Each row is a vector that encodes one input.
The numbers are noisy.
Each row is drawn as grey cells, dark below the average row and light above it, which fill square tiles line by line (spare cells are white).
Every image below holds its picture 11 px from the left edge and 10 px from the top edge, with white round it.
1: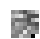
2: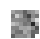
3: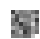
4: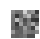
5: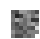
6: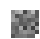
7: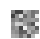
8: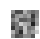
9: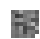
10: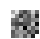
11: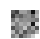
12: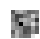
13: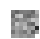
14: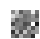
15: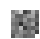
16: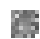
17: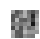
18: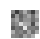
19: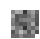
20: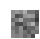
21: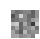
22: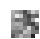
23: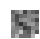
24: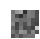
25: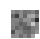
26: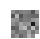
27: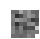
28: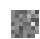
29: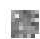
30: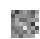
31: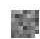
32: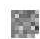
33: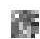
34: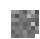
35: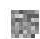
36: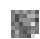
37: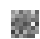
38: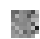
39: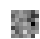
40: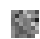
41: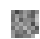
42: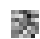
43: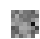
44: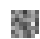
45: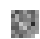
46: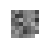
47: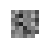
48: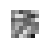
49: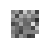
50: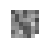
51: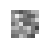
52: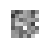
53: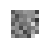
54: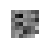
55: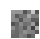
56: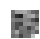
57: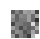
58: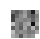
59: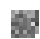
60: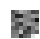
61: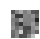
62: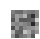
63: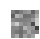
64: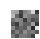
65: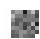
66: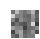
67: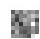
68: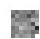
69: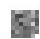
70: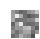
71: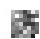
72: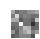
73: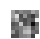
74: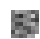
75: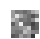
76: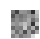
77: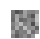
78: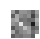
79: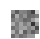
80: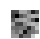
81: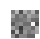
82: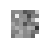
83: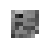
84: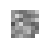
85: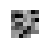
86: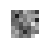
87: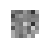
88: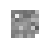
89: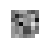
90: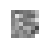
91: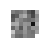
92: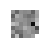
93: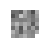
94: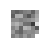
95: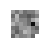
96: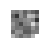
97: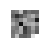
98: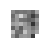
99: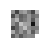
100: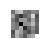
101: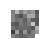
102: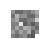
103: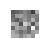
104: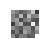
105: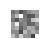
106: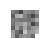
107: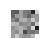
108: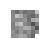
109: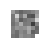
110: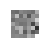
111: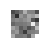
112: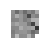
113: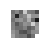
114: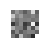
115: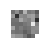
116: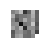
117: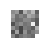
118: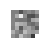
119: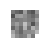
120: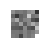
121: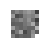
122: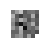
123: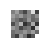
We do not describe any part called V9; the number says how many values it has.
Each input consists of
either a node of a 7-node tree and a true/false value, or a value of V9.
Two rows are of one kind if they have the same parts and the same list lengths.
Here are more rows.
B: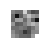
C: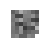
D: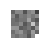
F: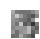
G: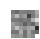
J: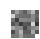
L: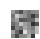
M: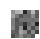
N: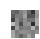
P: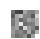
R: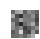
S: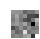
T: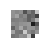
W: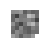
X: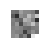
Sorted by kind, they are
B, C, D, J, M, R, W, X
F, G, L, N, P, S, T

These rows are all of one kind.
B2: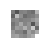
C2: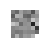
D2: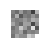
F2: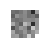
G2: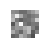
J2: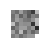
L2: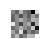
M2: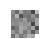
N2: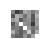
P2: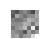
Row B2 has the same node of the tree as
D2, F2 and P2.
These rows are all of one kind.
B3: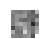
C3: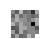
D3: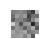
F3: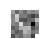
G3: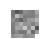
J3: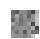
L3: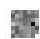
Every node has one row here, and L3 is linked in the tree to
F3.
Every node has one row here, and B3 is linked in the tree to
C3 and G3.
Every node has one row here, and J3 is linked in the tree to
D3.
